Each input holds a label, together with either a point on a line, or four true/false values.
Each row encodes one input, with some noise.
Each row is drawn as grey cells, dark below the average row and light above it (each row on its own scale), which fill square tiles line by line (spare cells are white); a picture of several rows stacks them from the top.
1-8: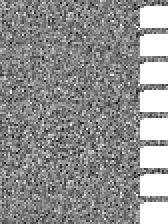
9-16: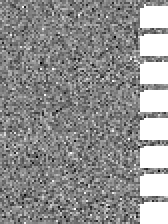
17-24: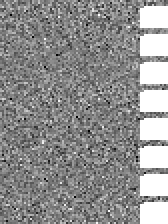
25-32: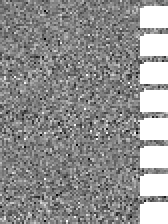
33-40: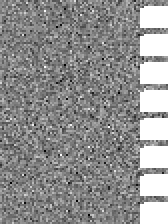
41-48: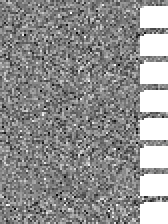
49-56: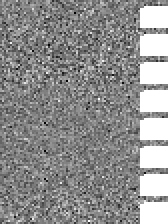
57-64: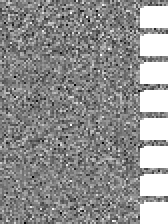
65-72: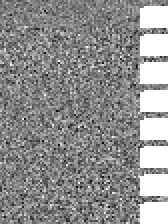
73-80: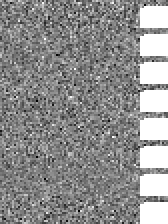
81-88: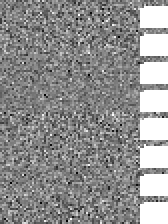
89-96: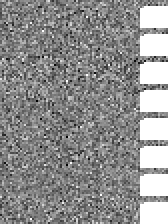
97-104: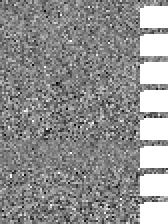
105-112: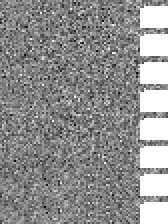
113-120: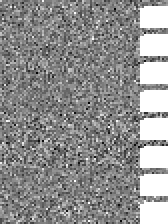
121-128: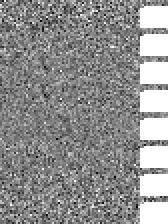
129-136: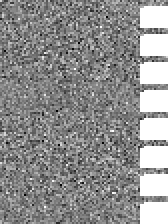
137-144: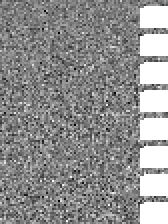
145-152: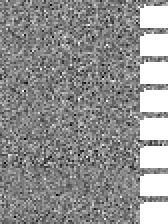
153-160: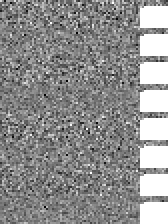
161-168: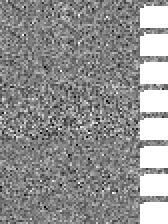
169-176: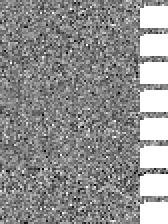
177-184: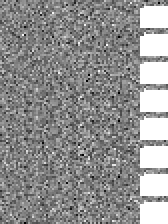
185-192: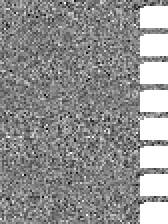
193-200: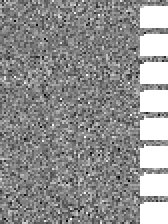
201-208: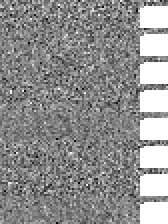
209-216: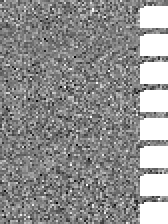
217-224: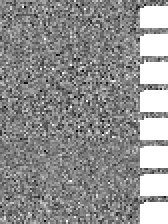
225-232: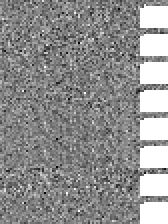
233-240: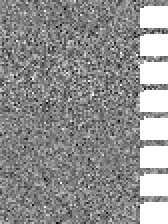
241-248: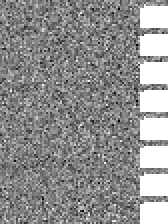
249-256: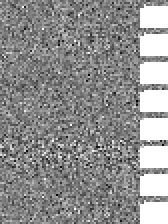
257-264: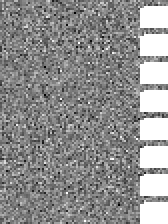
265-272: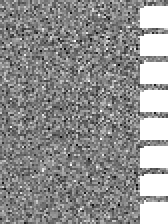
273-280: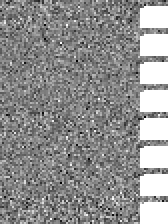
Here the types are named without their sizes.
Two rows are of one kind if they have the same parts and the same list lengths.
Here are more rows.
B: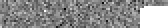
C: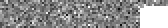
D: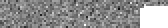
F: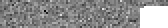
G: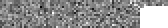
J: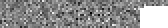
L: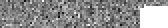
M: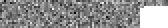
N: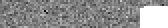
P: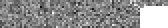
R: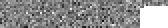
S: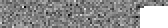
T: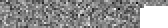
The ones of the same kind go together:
B, F, M, N, S
C, D, G, J, L, P, R, T

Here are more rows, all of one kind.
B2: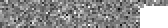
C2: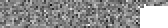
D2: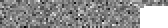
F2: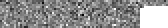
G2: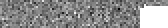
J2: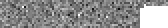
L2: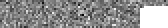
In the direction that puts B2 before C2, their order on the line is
D2, L2, F2, J2, G2, B2, C2.
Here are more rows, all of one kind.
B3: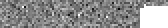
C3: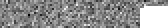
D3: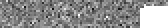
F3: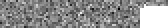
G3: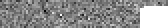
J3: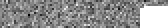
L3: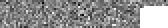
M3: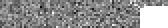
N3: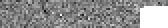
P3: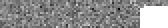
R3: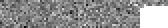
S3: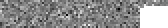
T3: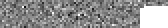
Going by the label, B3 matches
D3 and T3.
